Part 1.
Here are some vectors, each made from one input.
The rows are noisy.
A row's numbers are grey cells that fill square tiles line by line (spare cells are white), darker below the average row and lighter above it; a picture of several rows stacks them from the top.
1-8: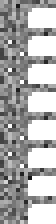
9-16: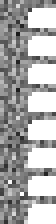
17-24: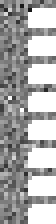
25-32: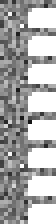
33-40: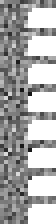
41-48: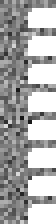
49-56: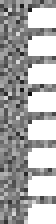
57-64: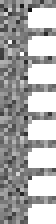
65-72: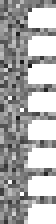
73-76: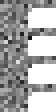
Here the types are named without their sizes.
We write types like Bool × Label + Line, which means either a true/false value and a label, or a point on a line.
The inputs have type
Tree.
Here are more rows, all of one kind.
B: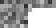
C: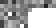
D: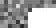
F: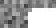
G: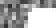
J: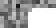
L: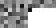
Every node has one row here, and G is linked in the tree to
J.
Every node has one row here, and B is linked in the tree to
C and F.
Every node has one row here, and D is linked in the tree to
F and L.
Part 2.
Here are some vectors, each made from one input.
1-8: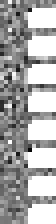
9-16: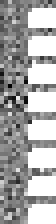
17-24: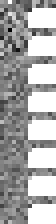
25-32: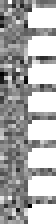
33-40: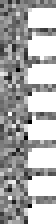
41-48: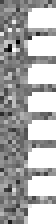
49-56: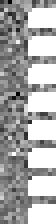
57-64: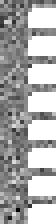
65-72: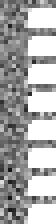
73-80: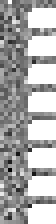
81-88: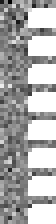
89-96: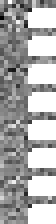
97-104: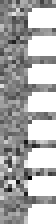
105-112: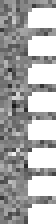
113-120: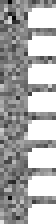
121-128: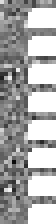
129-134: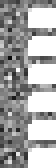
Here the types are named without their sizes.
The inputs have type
Bool × Bool × Bool × Bool.
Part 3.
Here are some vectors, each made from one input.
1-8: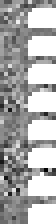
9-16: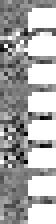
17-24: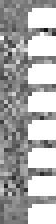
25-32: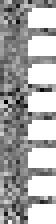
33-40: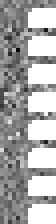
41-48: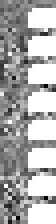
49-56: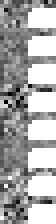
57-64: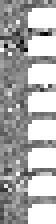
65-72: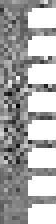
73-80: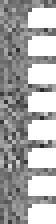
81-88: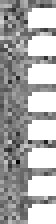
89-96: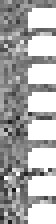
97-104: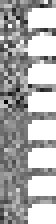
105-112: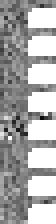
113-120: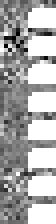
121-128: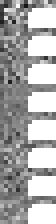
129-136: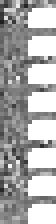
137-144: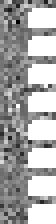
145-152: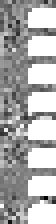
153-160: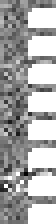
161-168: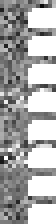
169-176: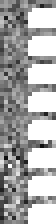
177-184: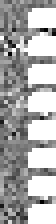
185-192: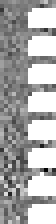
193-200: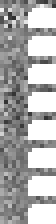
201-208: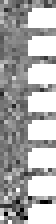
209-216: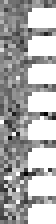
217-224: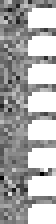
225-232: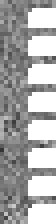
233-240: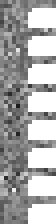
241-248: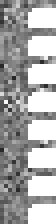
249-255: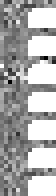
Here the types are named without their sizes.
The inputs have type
Tree.
